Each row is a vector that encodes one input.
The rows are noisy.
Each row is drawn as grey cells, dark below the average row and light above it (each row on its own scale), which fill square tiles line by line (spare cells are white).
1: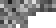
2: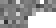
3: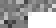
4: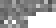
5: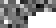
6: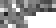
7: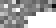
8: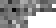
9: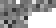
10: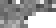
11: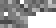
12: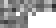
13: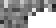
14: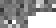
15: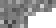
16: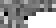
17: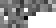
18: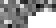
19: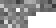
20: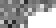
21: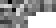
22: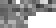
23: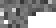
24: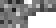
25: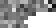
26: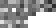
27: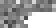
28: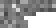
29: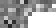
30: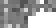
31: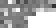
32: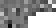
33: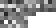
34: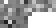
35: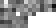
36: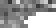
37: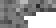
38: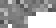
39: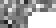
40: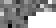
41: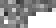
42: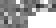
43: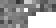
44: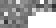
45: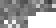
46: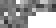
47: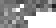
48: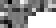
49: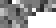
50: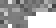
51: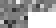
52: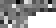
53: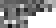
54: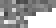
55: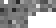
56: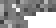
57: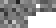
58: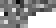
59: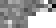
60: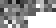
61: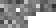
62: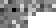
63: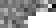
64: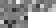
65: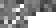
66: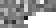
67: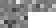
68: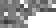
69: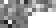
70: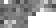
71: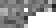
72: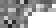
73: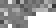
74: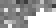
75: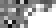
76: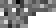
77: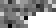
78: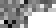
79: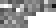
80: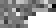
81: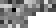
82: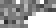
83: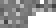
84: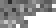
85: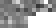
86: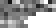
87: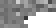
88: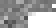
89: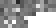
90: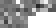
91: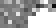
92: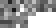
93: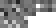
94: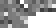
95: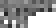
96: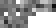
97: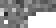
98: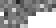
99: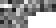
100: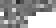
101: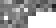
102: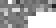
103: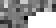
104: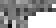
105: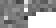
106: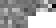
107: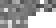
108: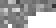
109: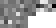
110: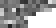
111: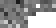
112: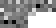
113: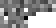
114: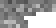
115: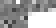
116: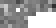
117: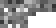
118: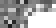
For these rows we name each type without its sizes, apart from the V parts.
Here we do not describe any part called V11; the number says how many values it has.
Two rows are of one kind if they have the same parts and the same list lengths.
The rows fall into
2 kinds.
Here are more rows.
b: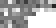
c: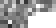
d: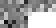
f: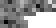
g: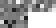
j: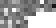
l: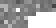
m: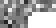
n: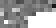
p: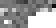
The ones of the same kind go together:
b, f, j, l, n, p
c, d, g, m

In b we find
four true/false values and a value of V11.
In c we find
a point on a line.
